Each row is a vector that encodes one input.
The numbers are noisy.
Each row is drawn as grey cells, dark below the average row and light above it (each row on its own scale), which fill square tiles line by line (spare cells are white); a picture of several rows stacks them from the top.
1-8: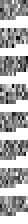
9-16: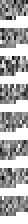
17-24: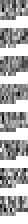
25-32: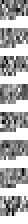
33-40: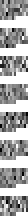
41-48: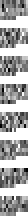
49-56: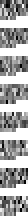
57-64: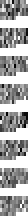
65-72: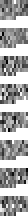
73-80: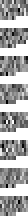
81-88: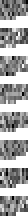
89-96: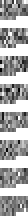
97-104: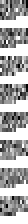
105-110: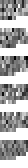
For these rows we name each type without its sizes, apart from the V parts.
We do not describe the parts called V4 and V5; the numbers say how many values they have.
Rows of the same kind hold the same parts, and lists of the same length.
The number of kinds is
4.
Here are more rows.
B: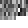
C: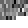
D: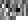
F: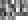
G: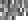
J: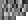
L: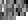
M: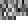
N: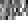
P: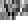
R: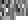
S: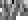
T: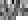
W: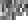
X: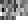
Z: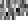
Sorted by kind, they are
B, C, J, S, T
D, G, R, W, Z
F, M, X
L, N, P

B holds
a point on a line and three true/false values.
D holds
a value of V4 and a value of V5.
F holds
three true/false values and a value of V4.
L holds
a point on a line and a value of V5.
